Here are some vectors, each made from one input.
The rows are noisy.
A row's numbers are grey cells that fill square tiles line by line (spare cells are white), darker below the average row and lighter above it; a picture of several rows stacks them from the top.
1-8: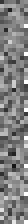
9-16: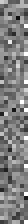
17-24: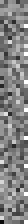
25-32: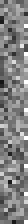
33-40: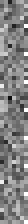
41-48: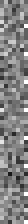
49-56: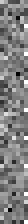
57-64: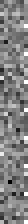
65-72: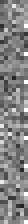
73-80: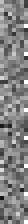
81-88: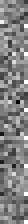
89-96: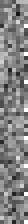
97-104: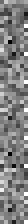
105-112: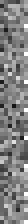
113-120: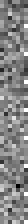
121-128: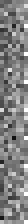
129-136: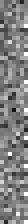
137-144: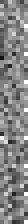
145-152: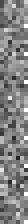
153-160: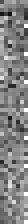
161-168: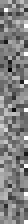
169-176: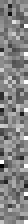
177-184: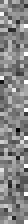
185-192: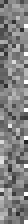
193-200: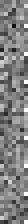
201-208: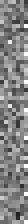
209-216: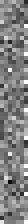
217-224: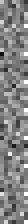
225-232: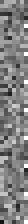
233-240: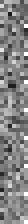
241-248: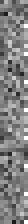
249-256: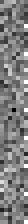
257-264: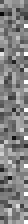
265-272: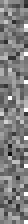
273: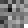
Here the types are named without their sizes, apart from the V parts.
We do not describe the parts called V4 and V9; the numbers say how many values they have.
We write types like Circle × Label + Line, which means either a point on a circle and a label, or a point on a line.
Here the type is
(Bool × Circle + V4) × V9.
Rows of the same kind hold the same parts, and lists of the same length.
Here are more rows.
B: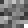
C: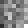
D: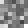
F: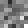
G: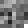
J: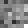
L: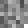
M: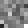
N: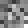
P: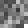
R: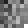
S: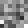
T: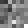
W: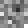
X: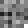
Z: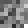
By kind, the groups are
B, D, F, G, M, P, S, W, X
C, J, L, N, R, T, Z

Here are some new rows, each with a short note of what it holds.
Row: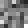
a point on a circle, a true/false value and a value of V9
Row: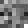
a point on a circle, a true/false value and a value of V9
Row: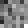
a value of V4 and a value of V9
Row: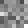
a value of V4 and a value of V9
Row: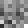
a point on a circle, a true/false value and a value of V9
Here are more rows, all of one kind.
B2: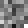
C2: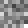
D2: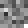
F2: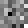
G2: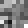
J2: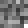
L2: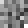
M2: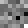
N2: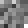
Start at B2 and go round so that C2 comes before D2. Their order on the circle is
B2, G2, C2, D2, F2, L2, M2, N2, J2.
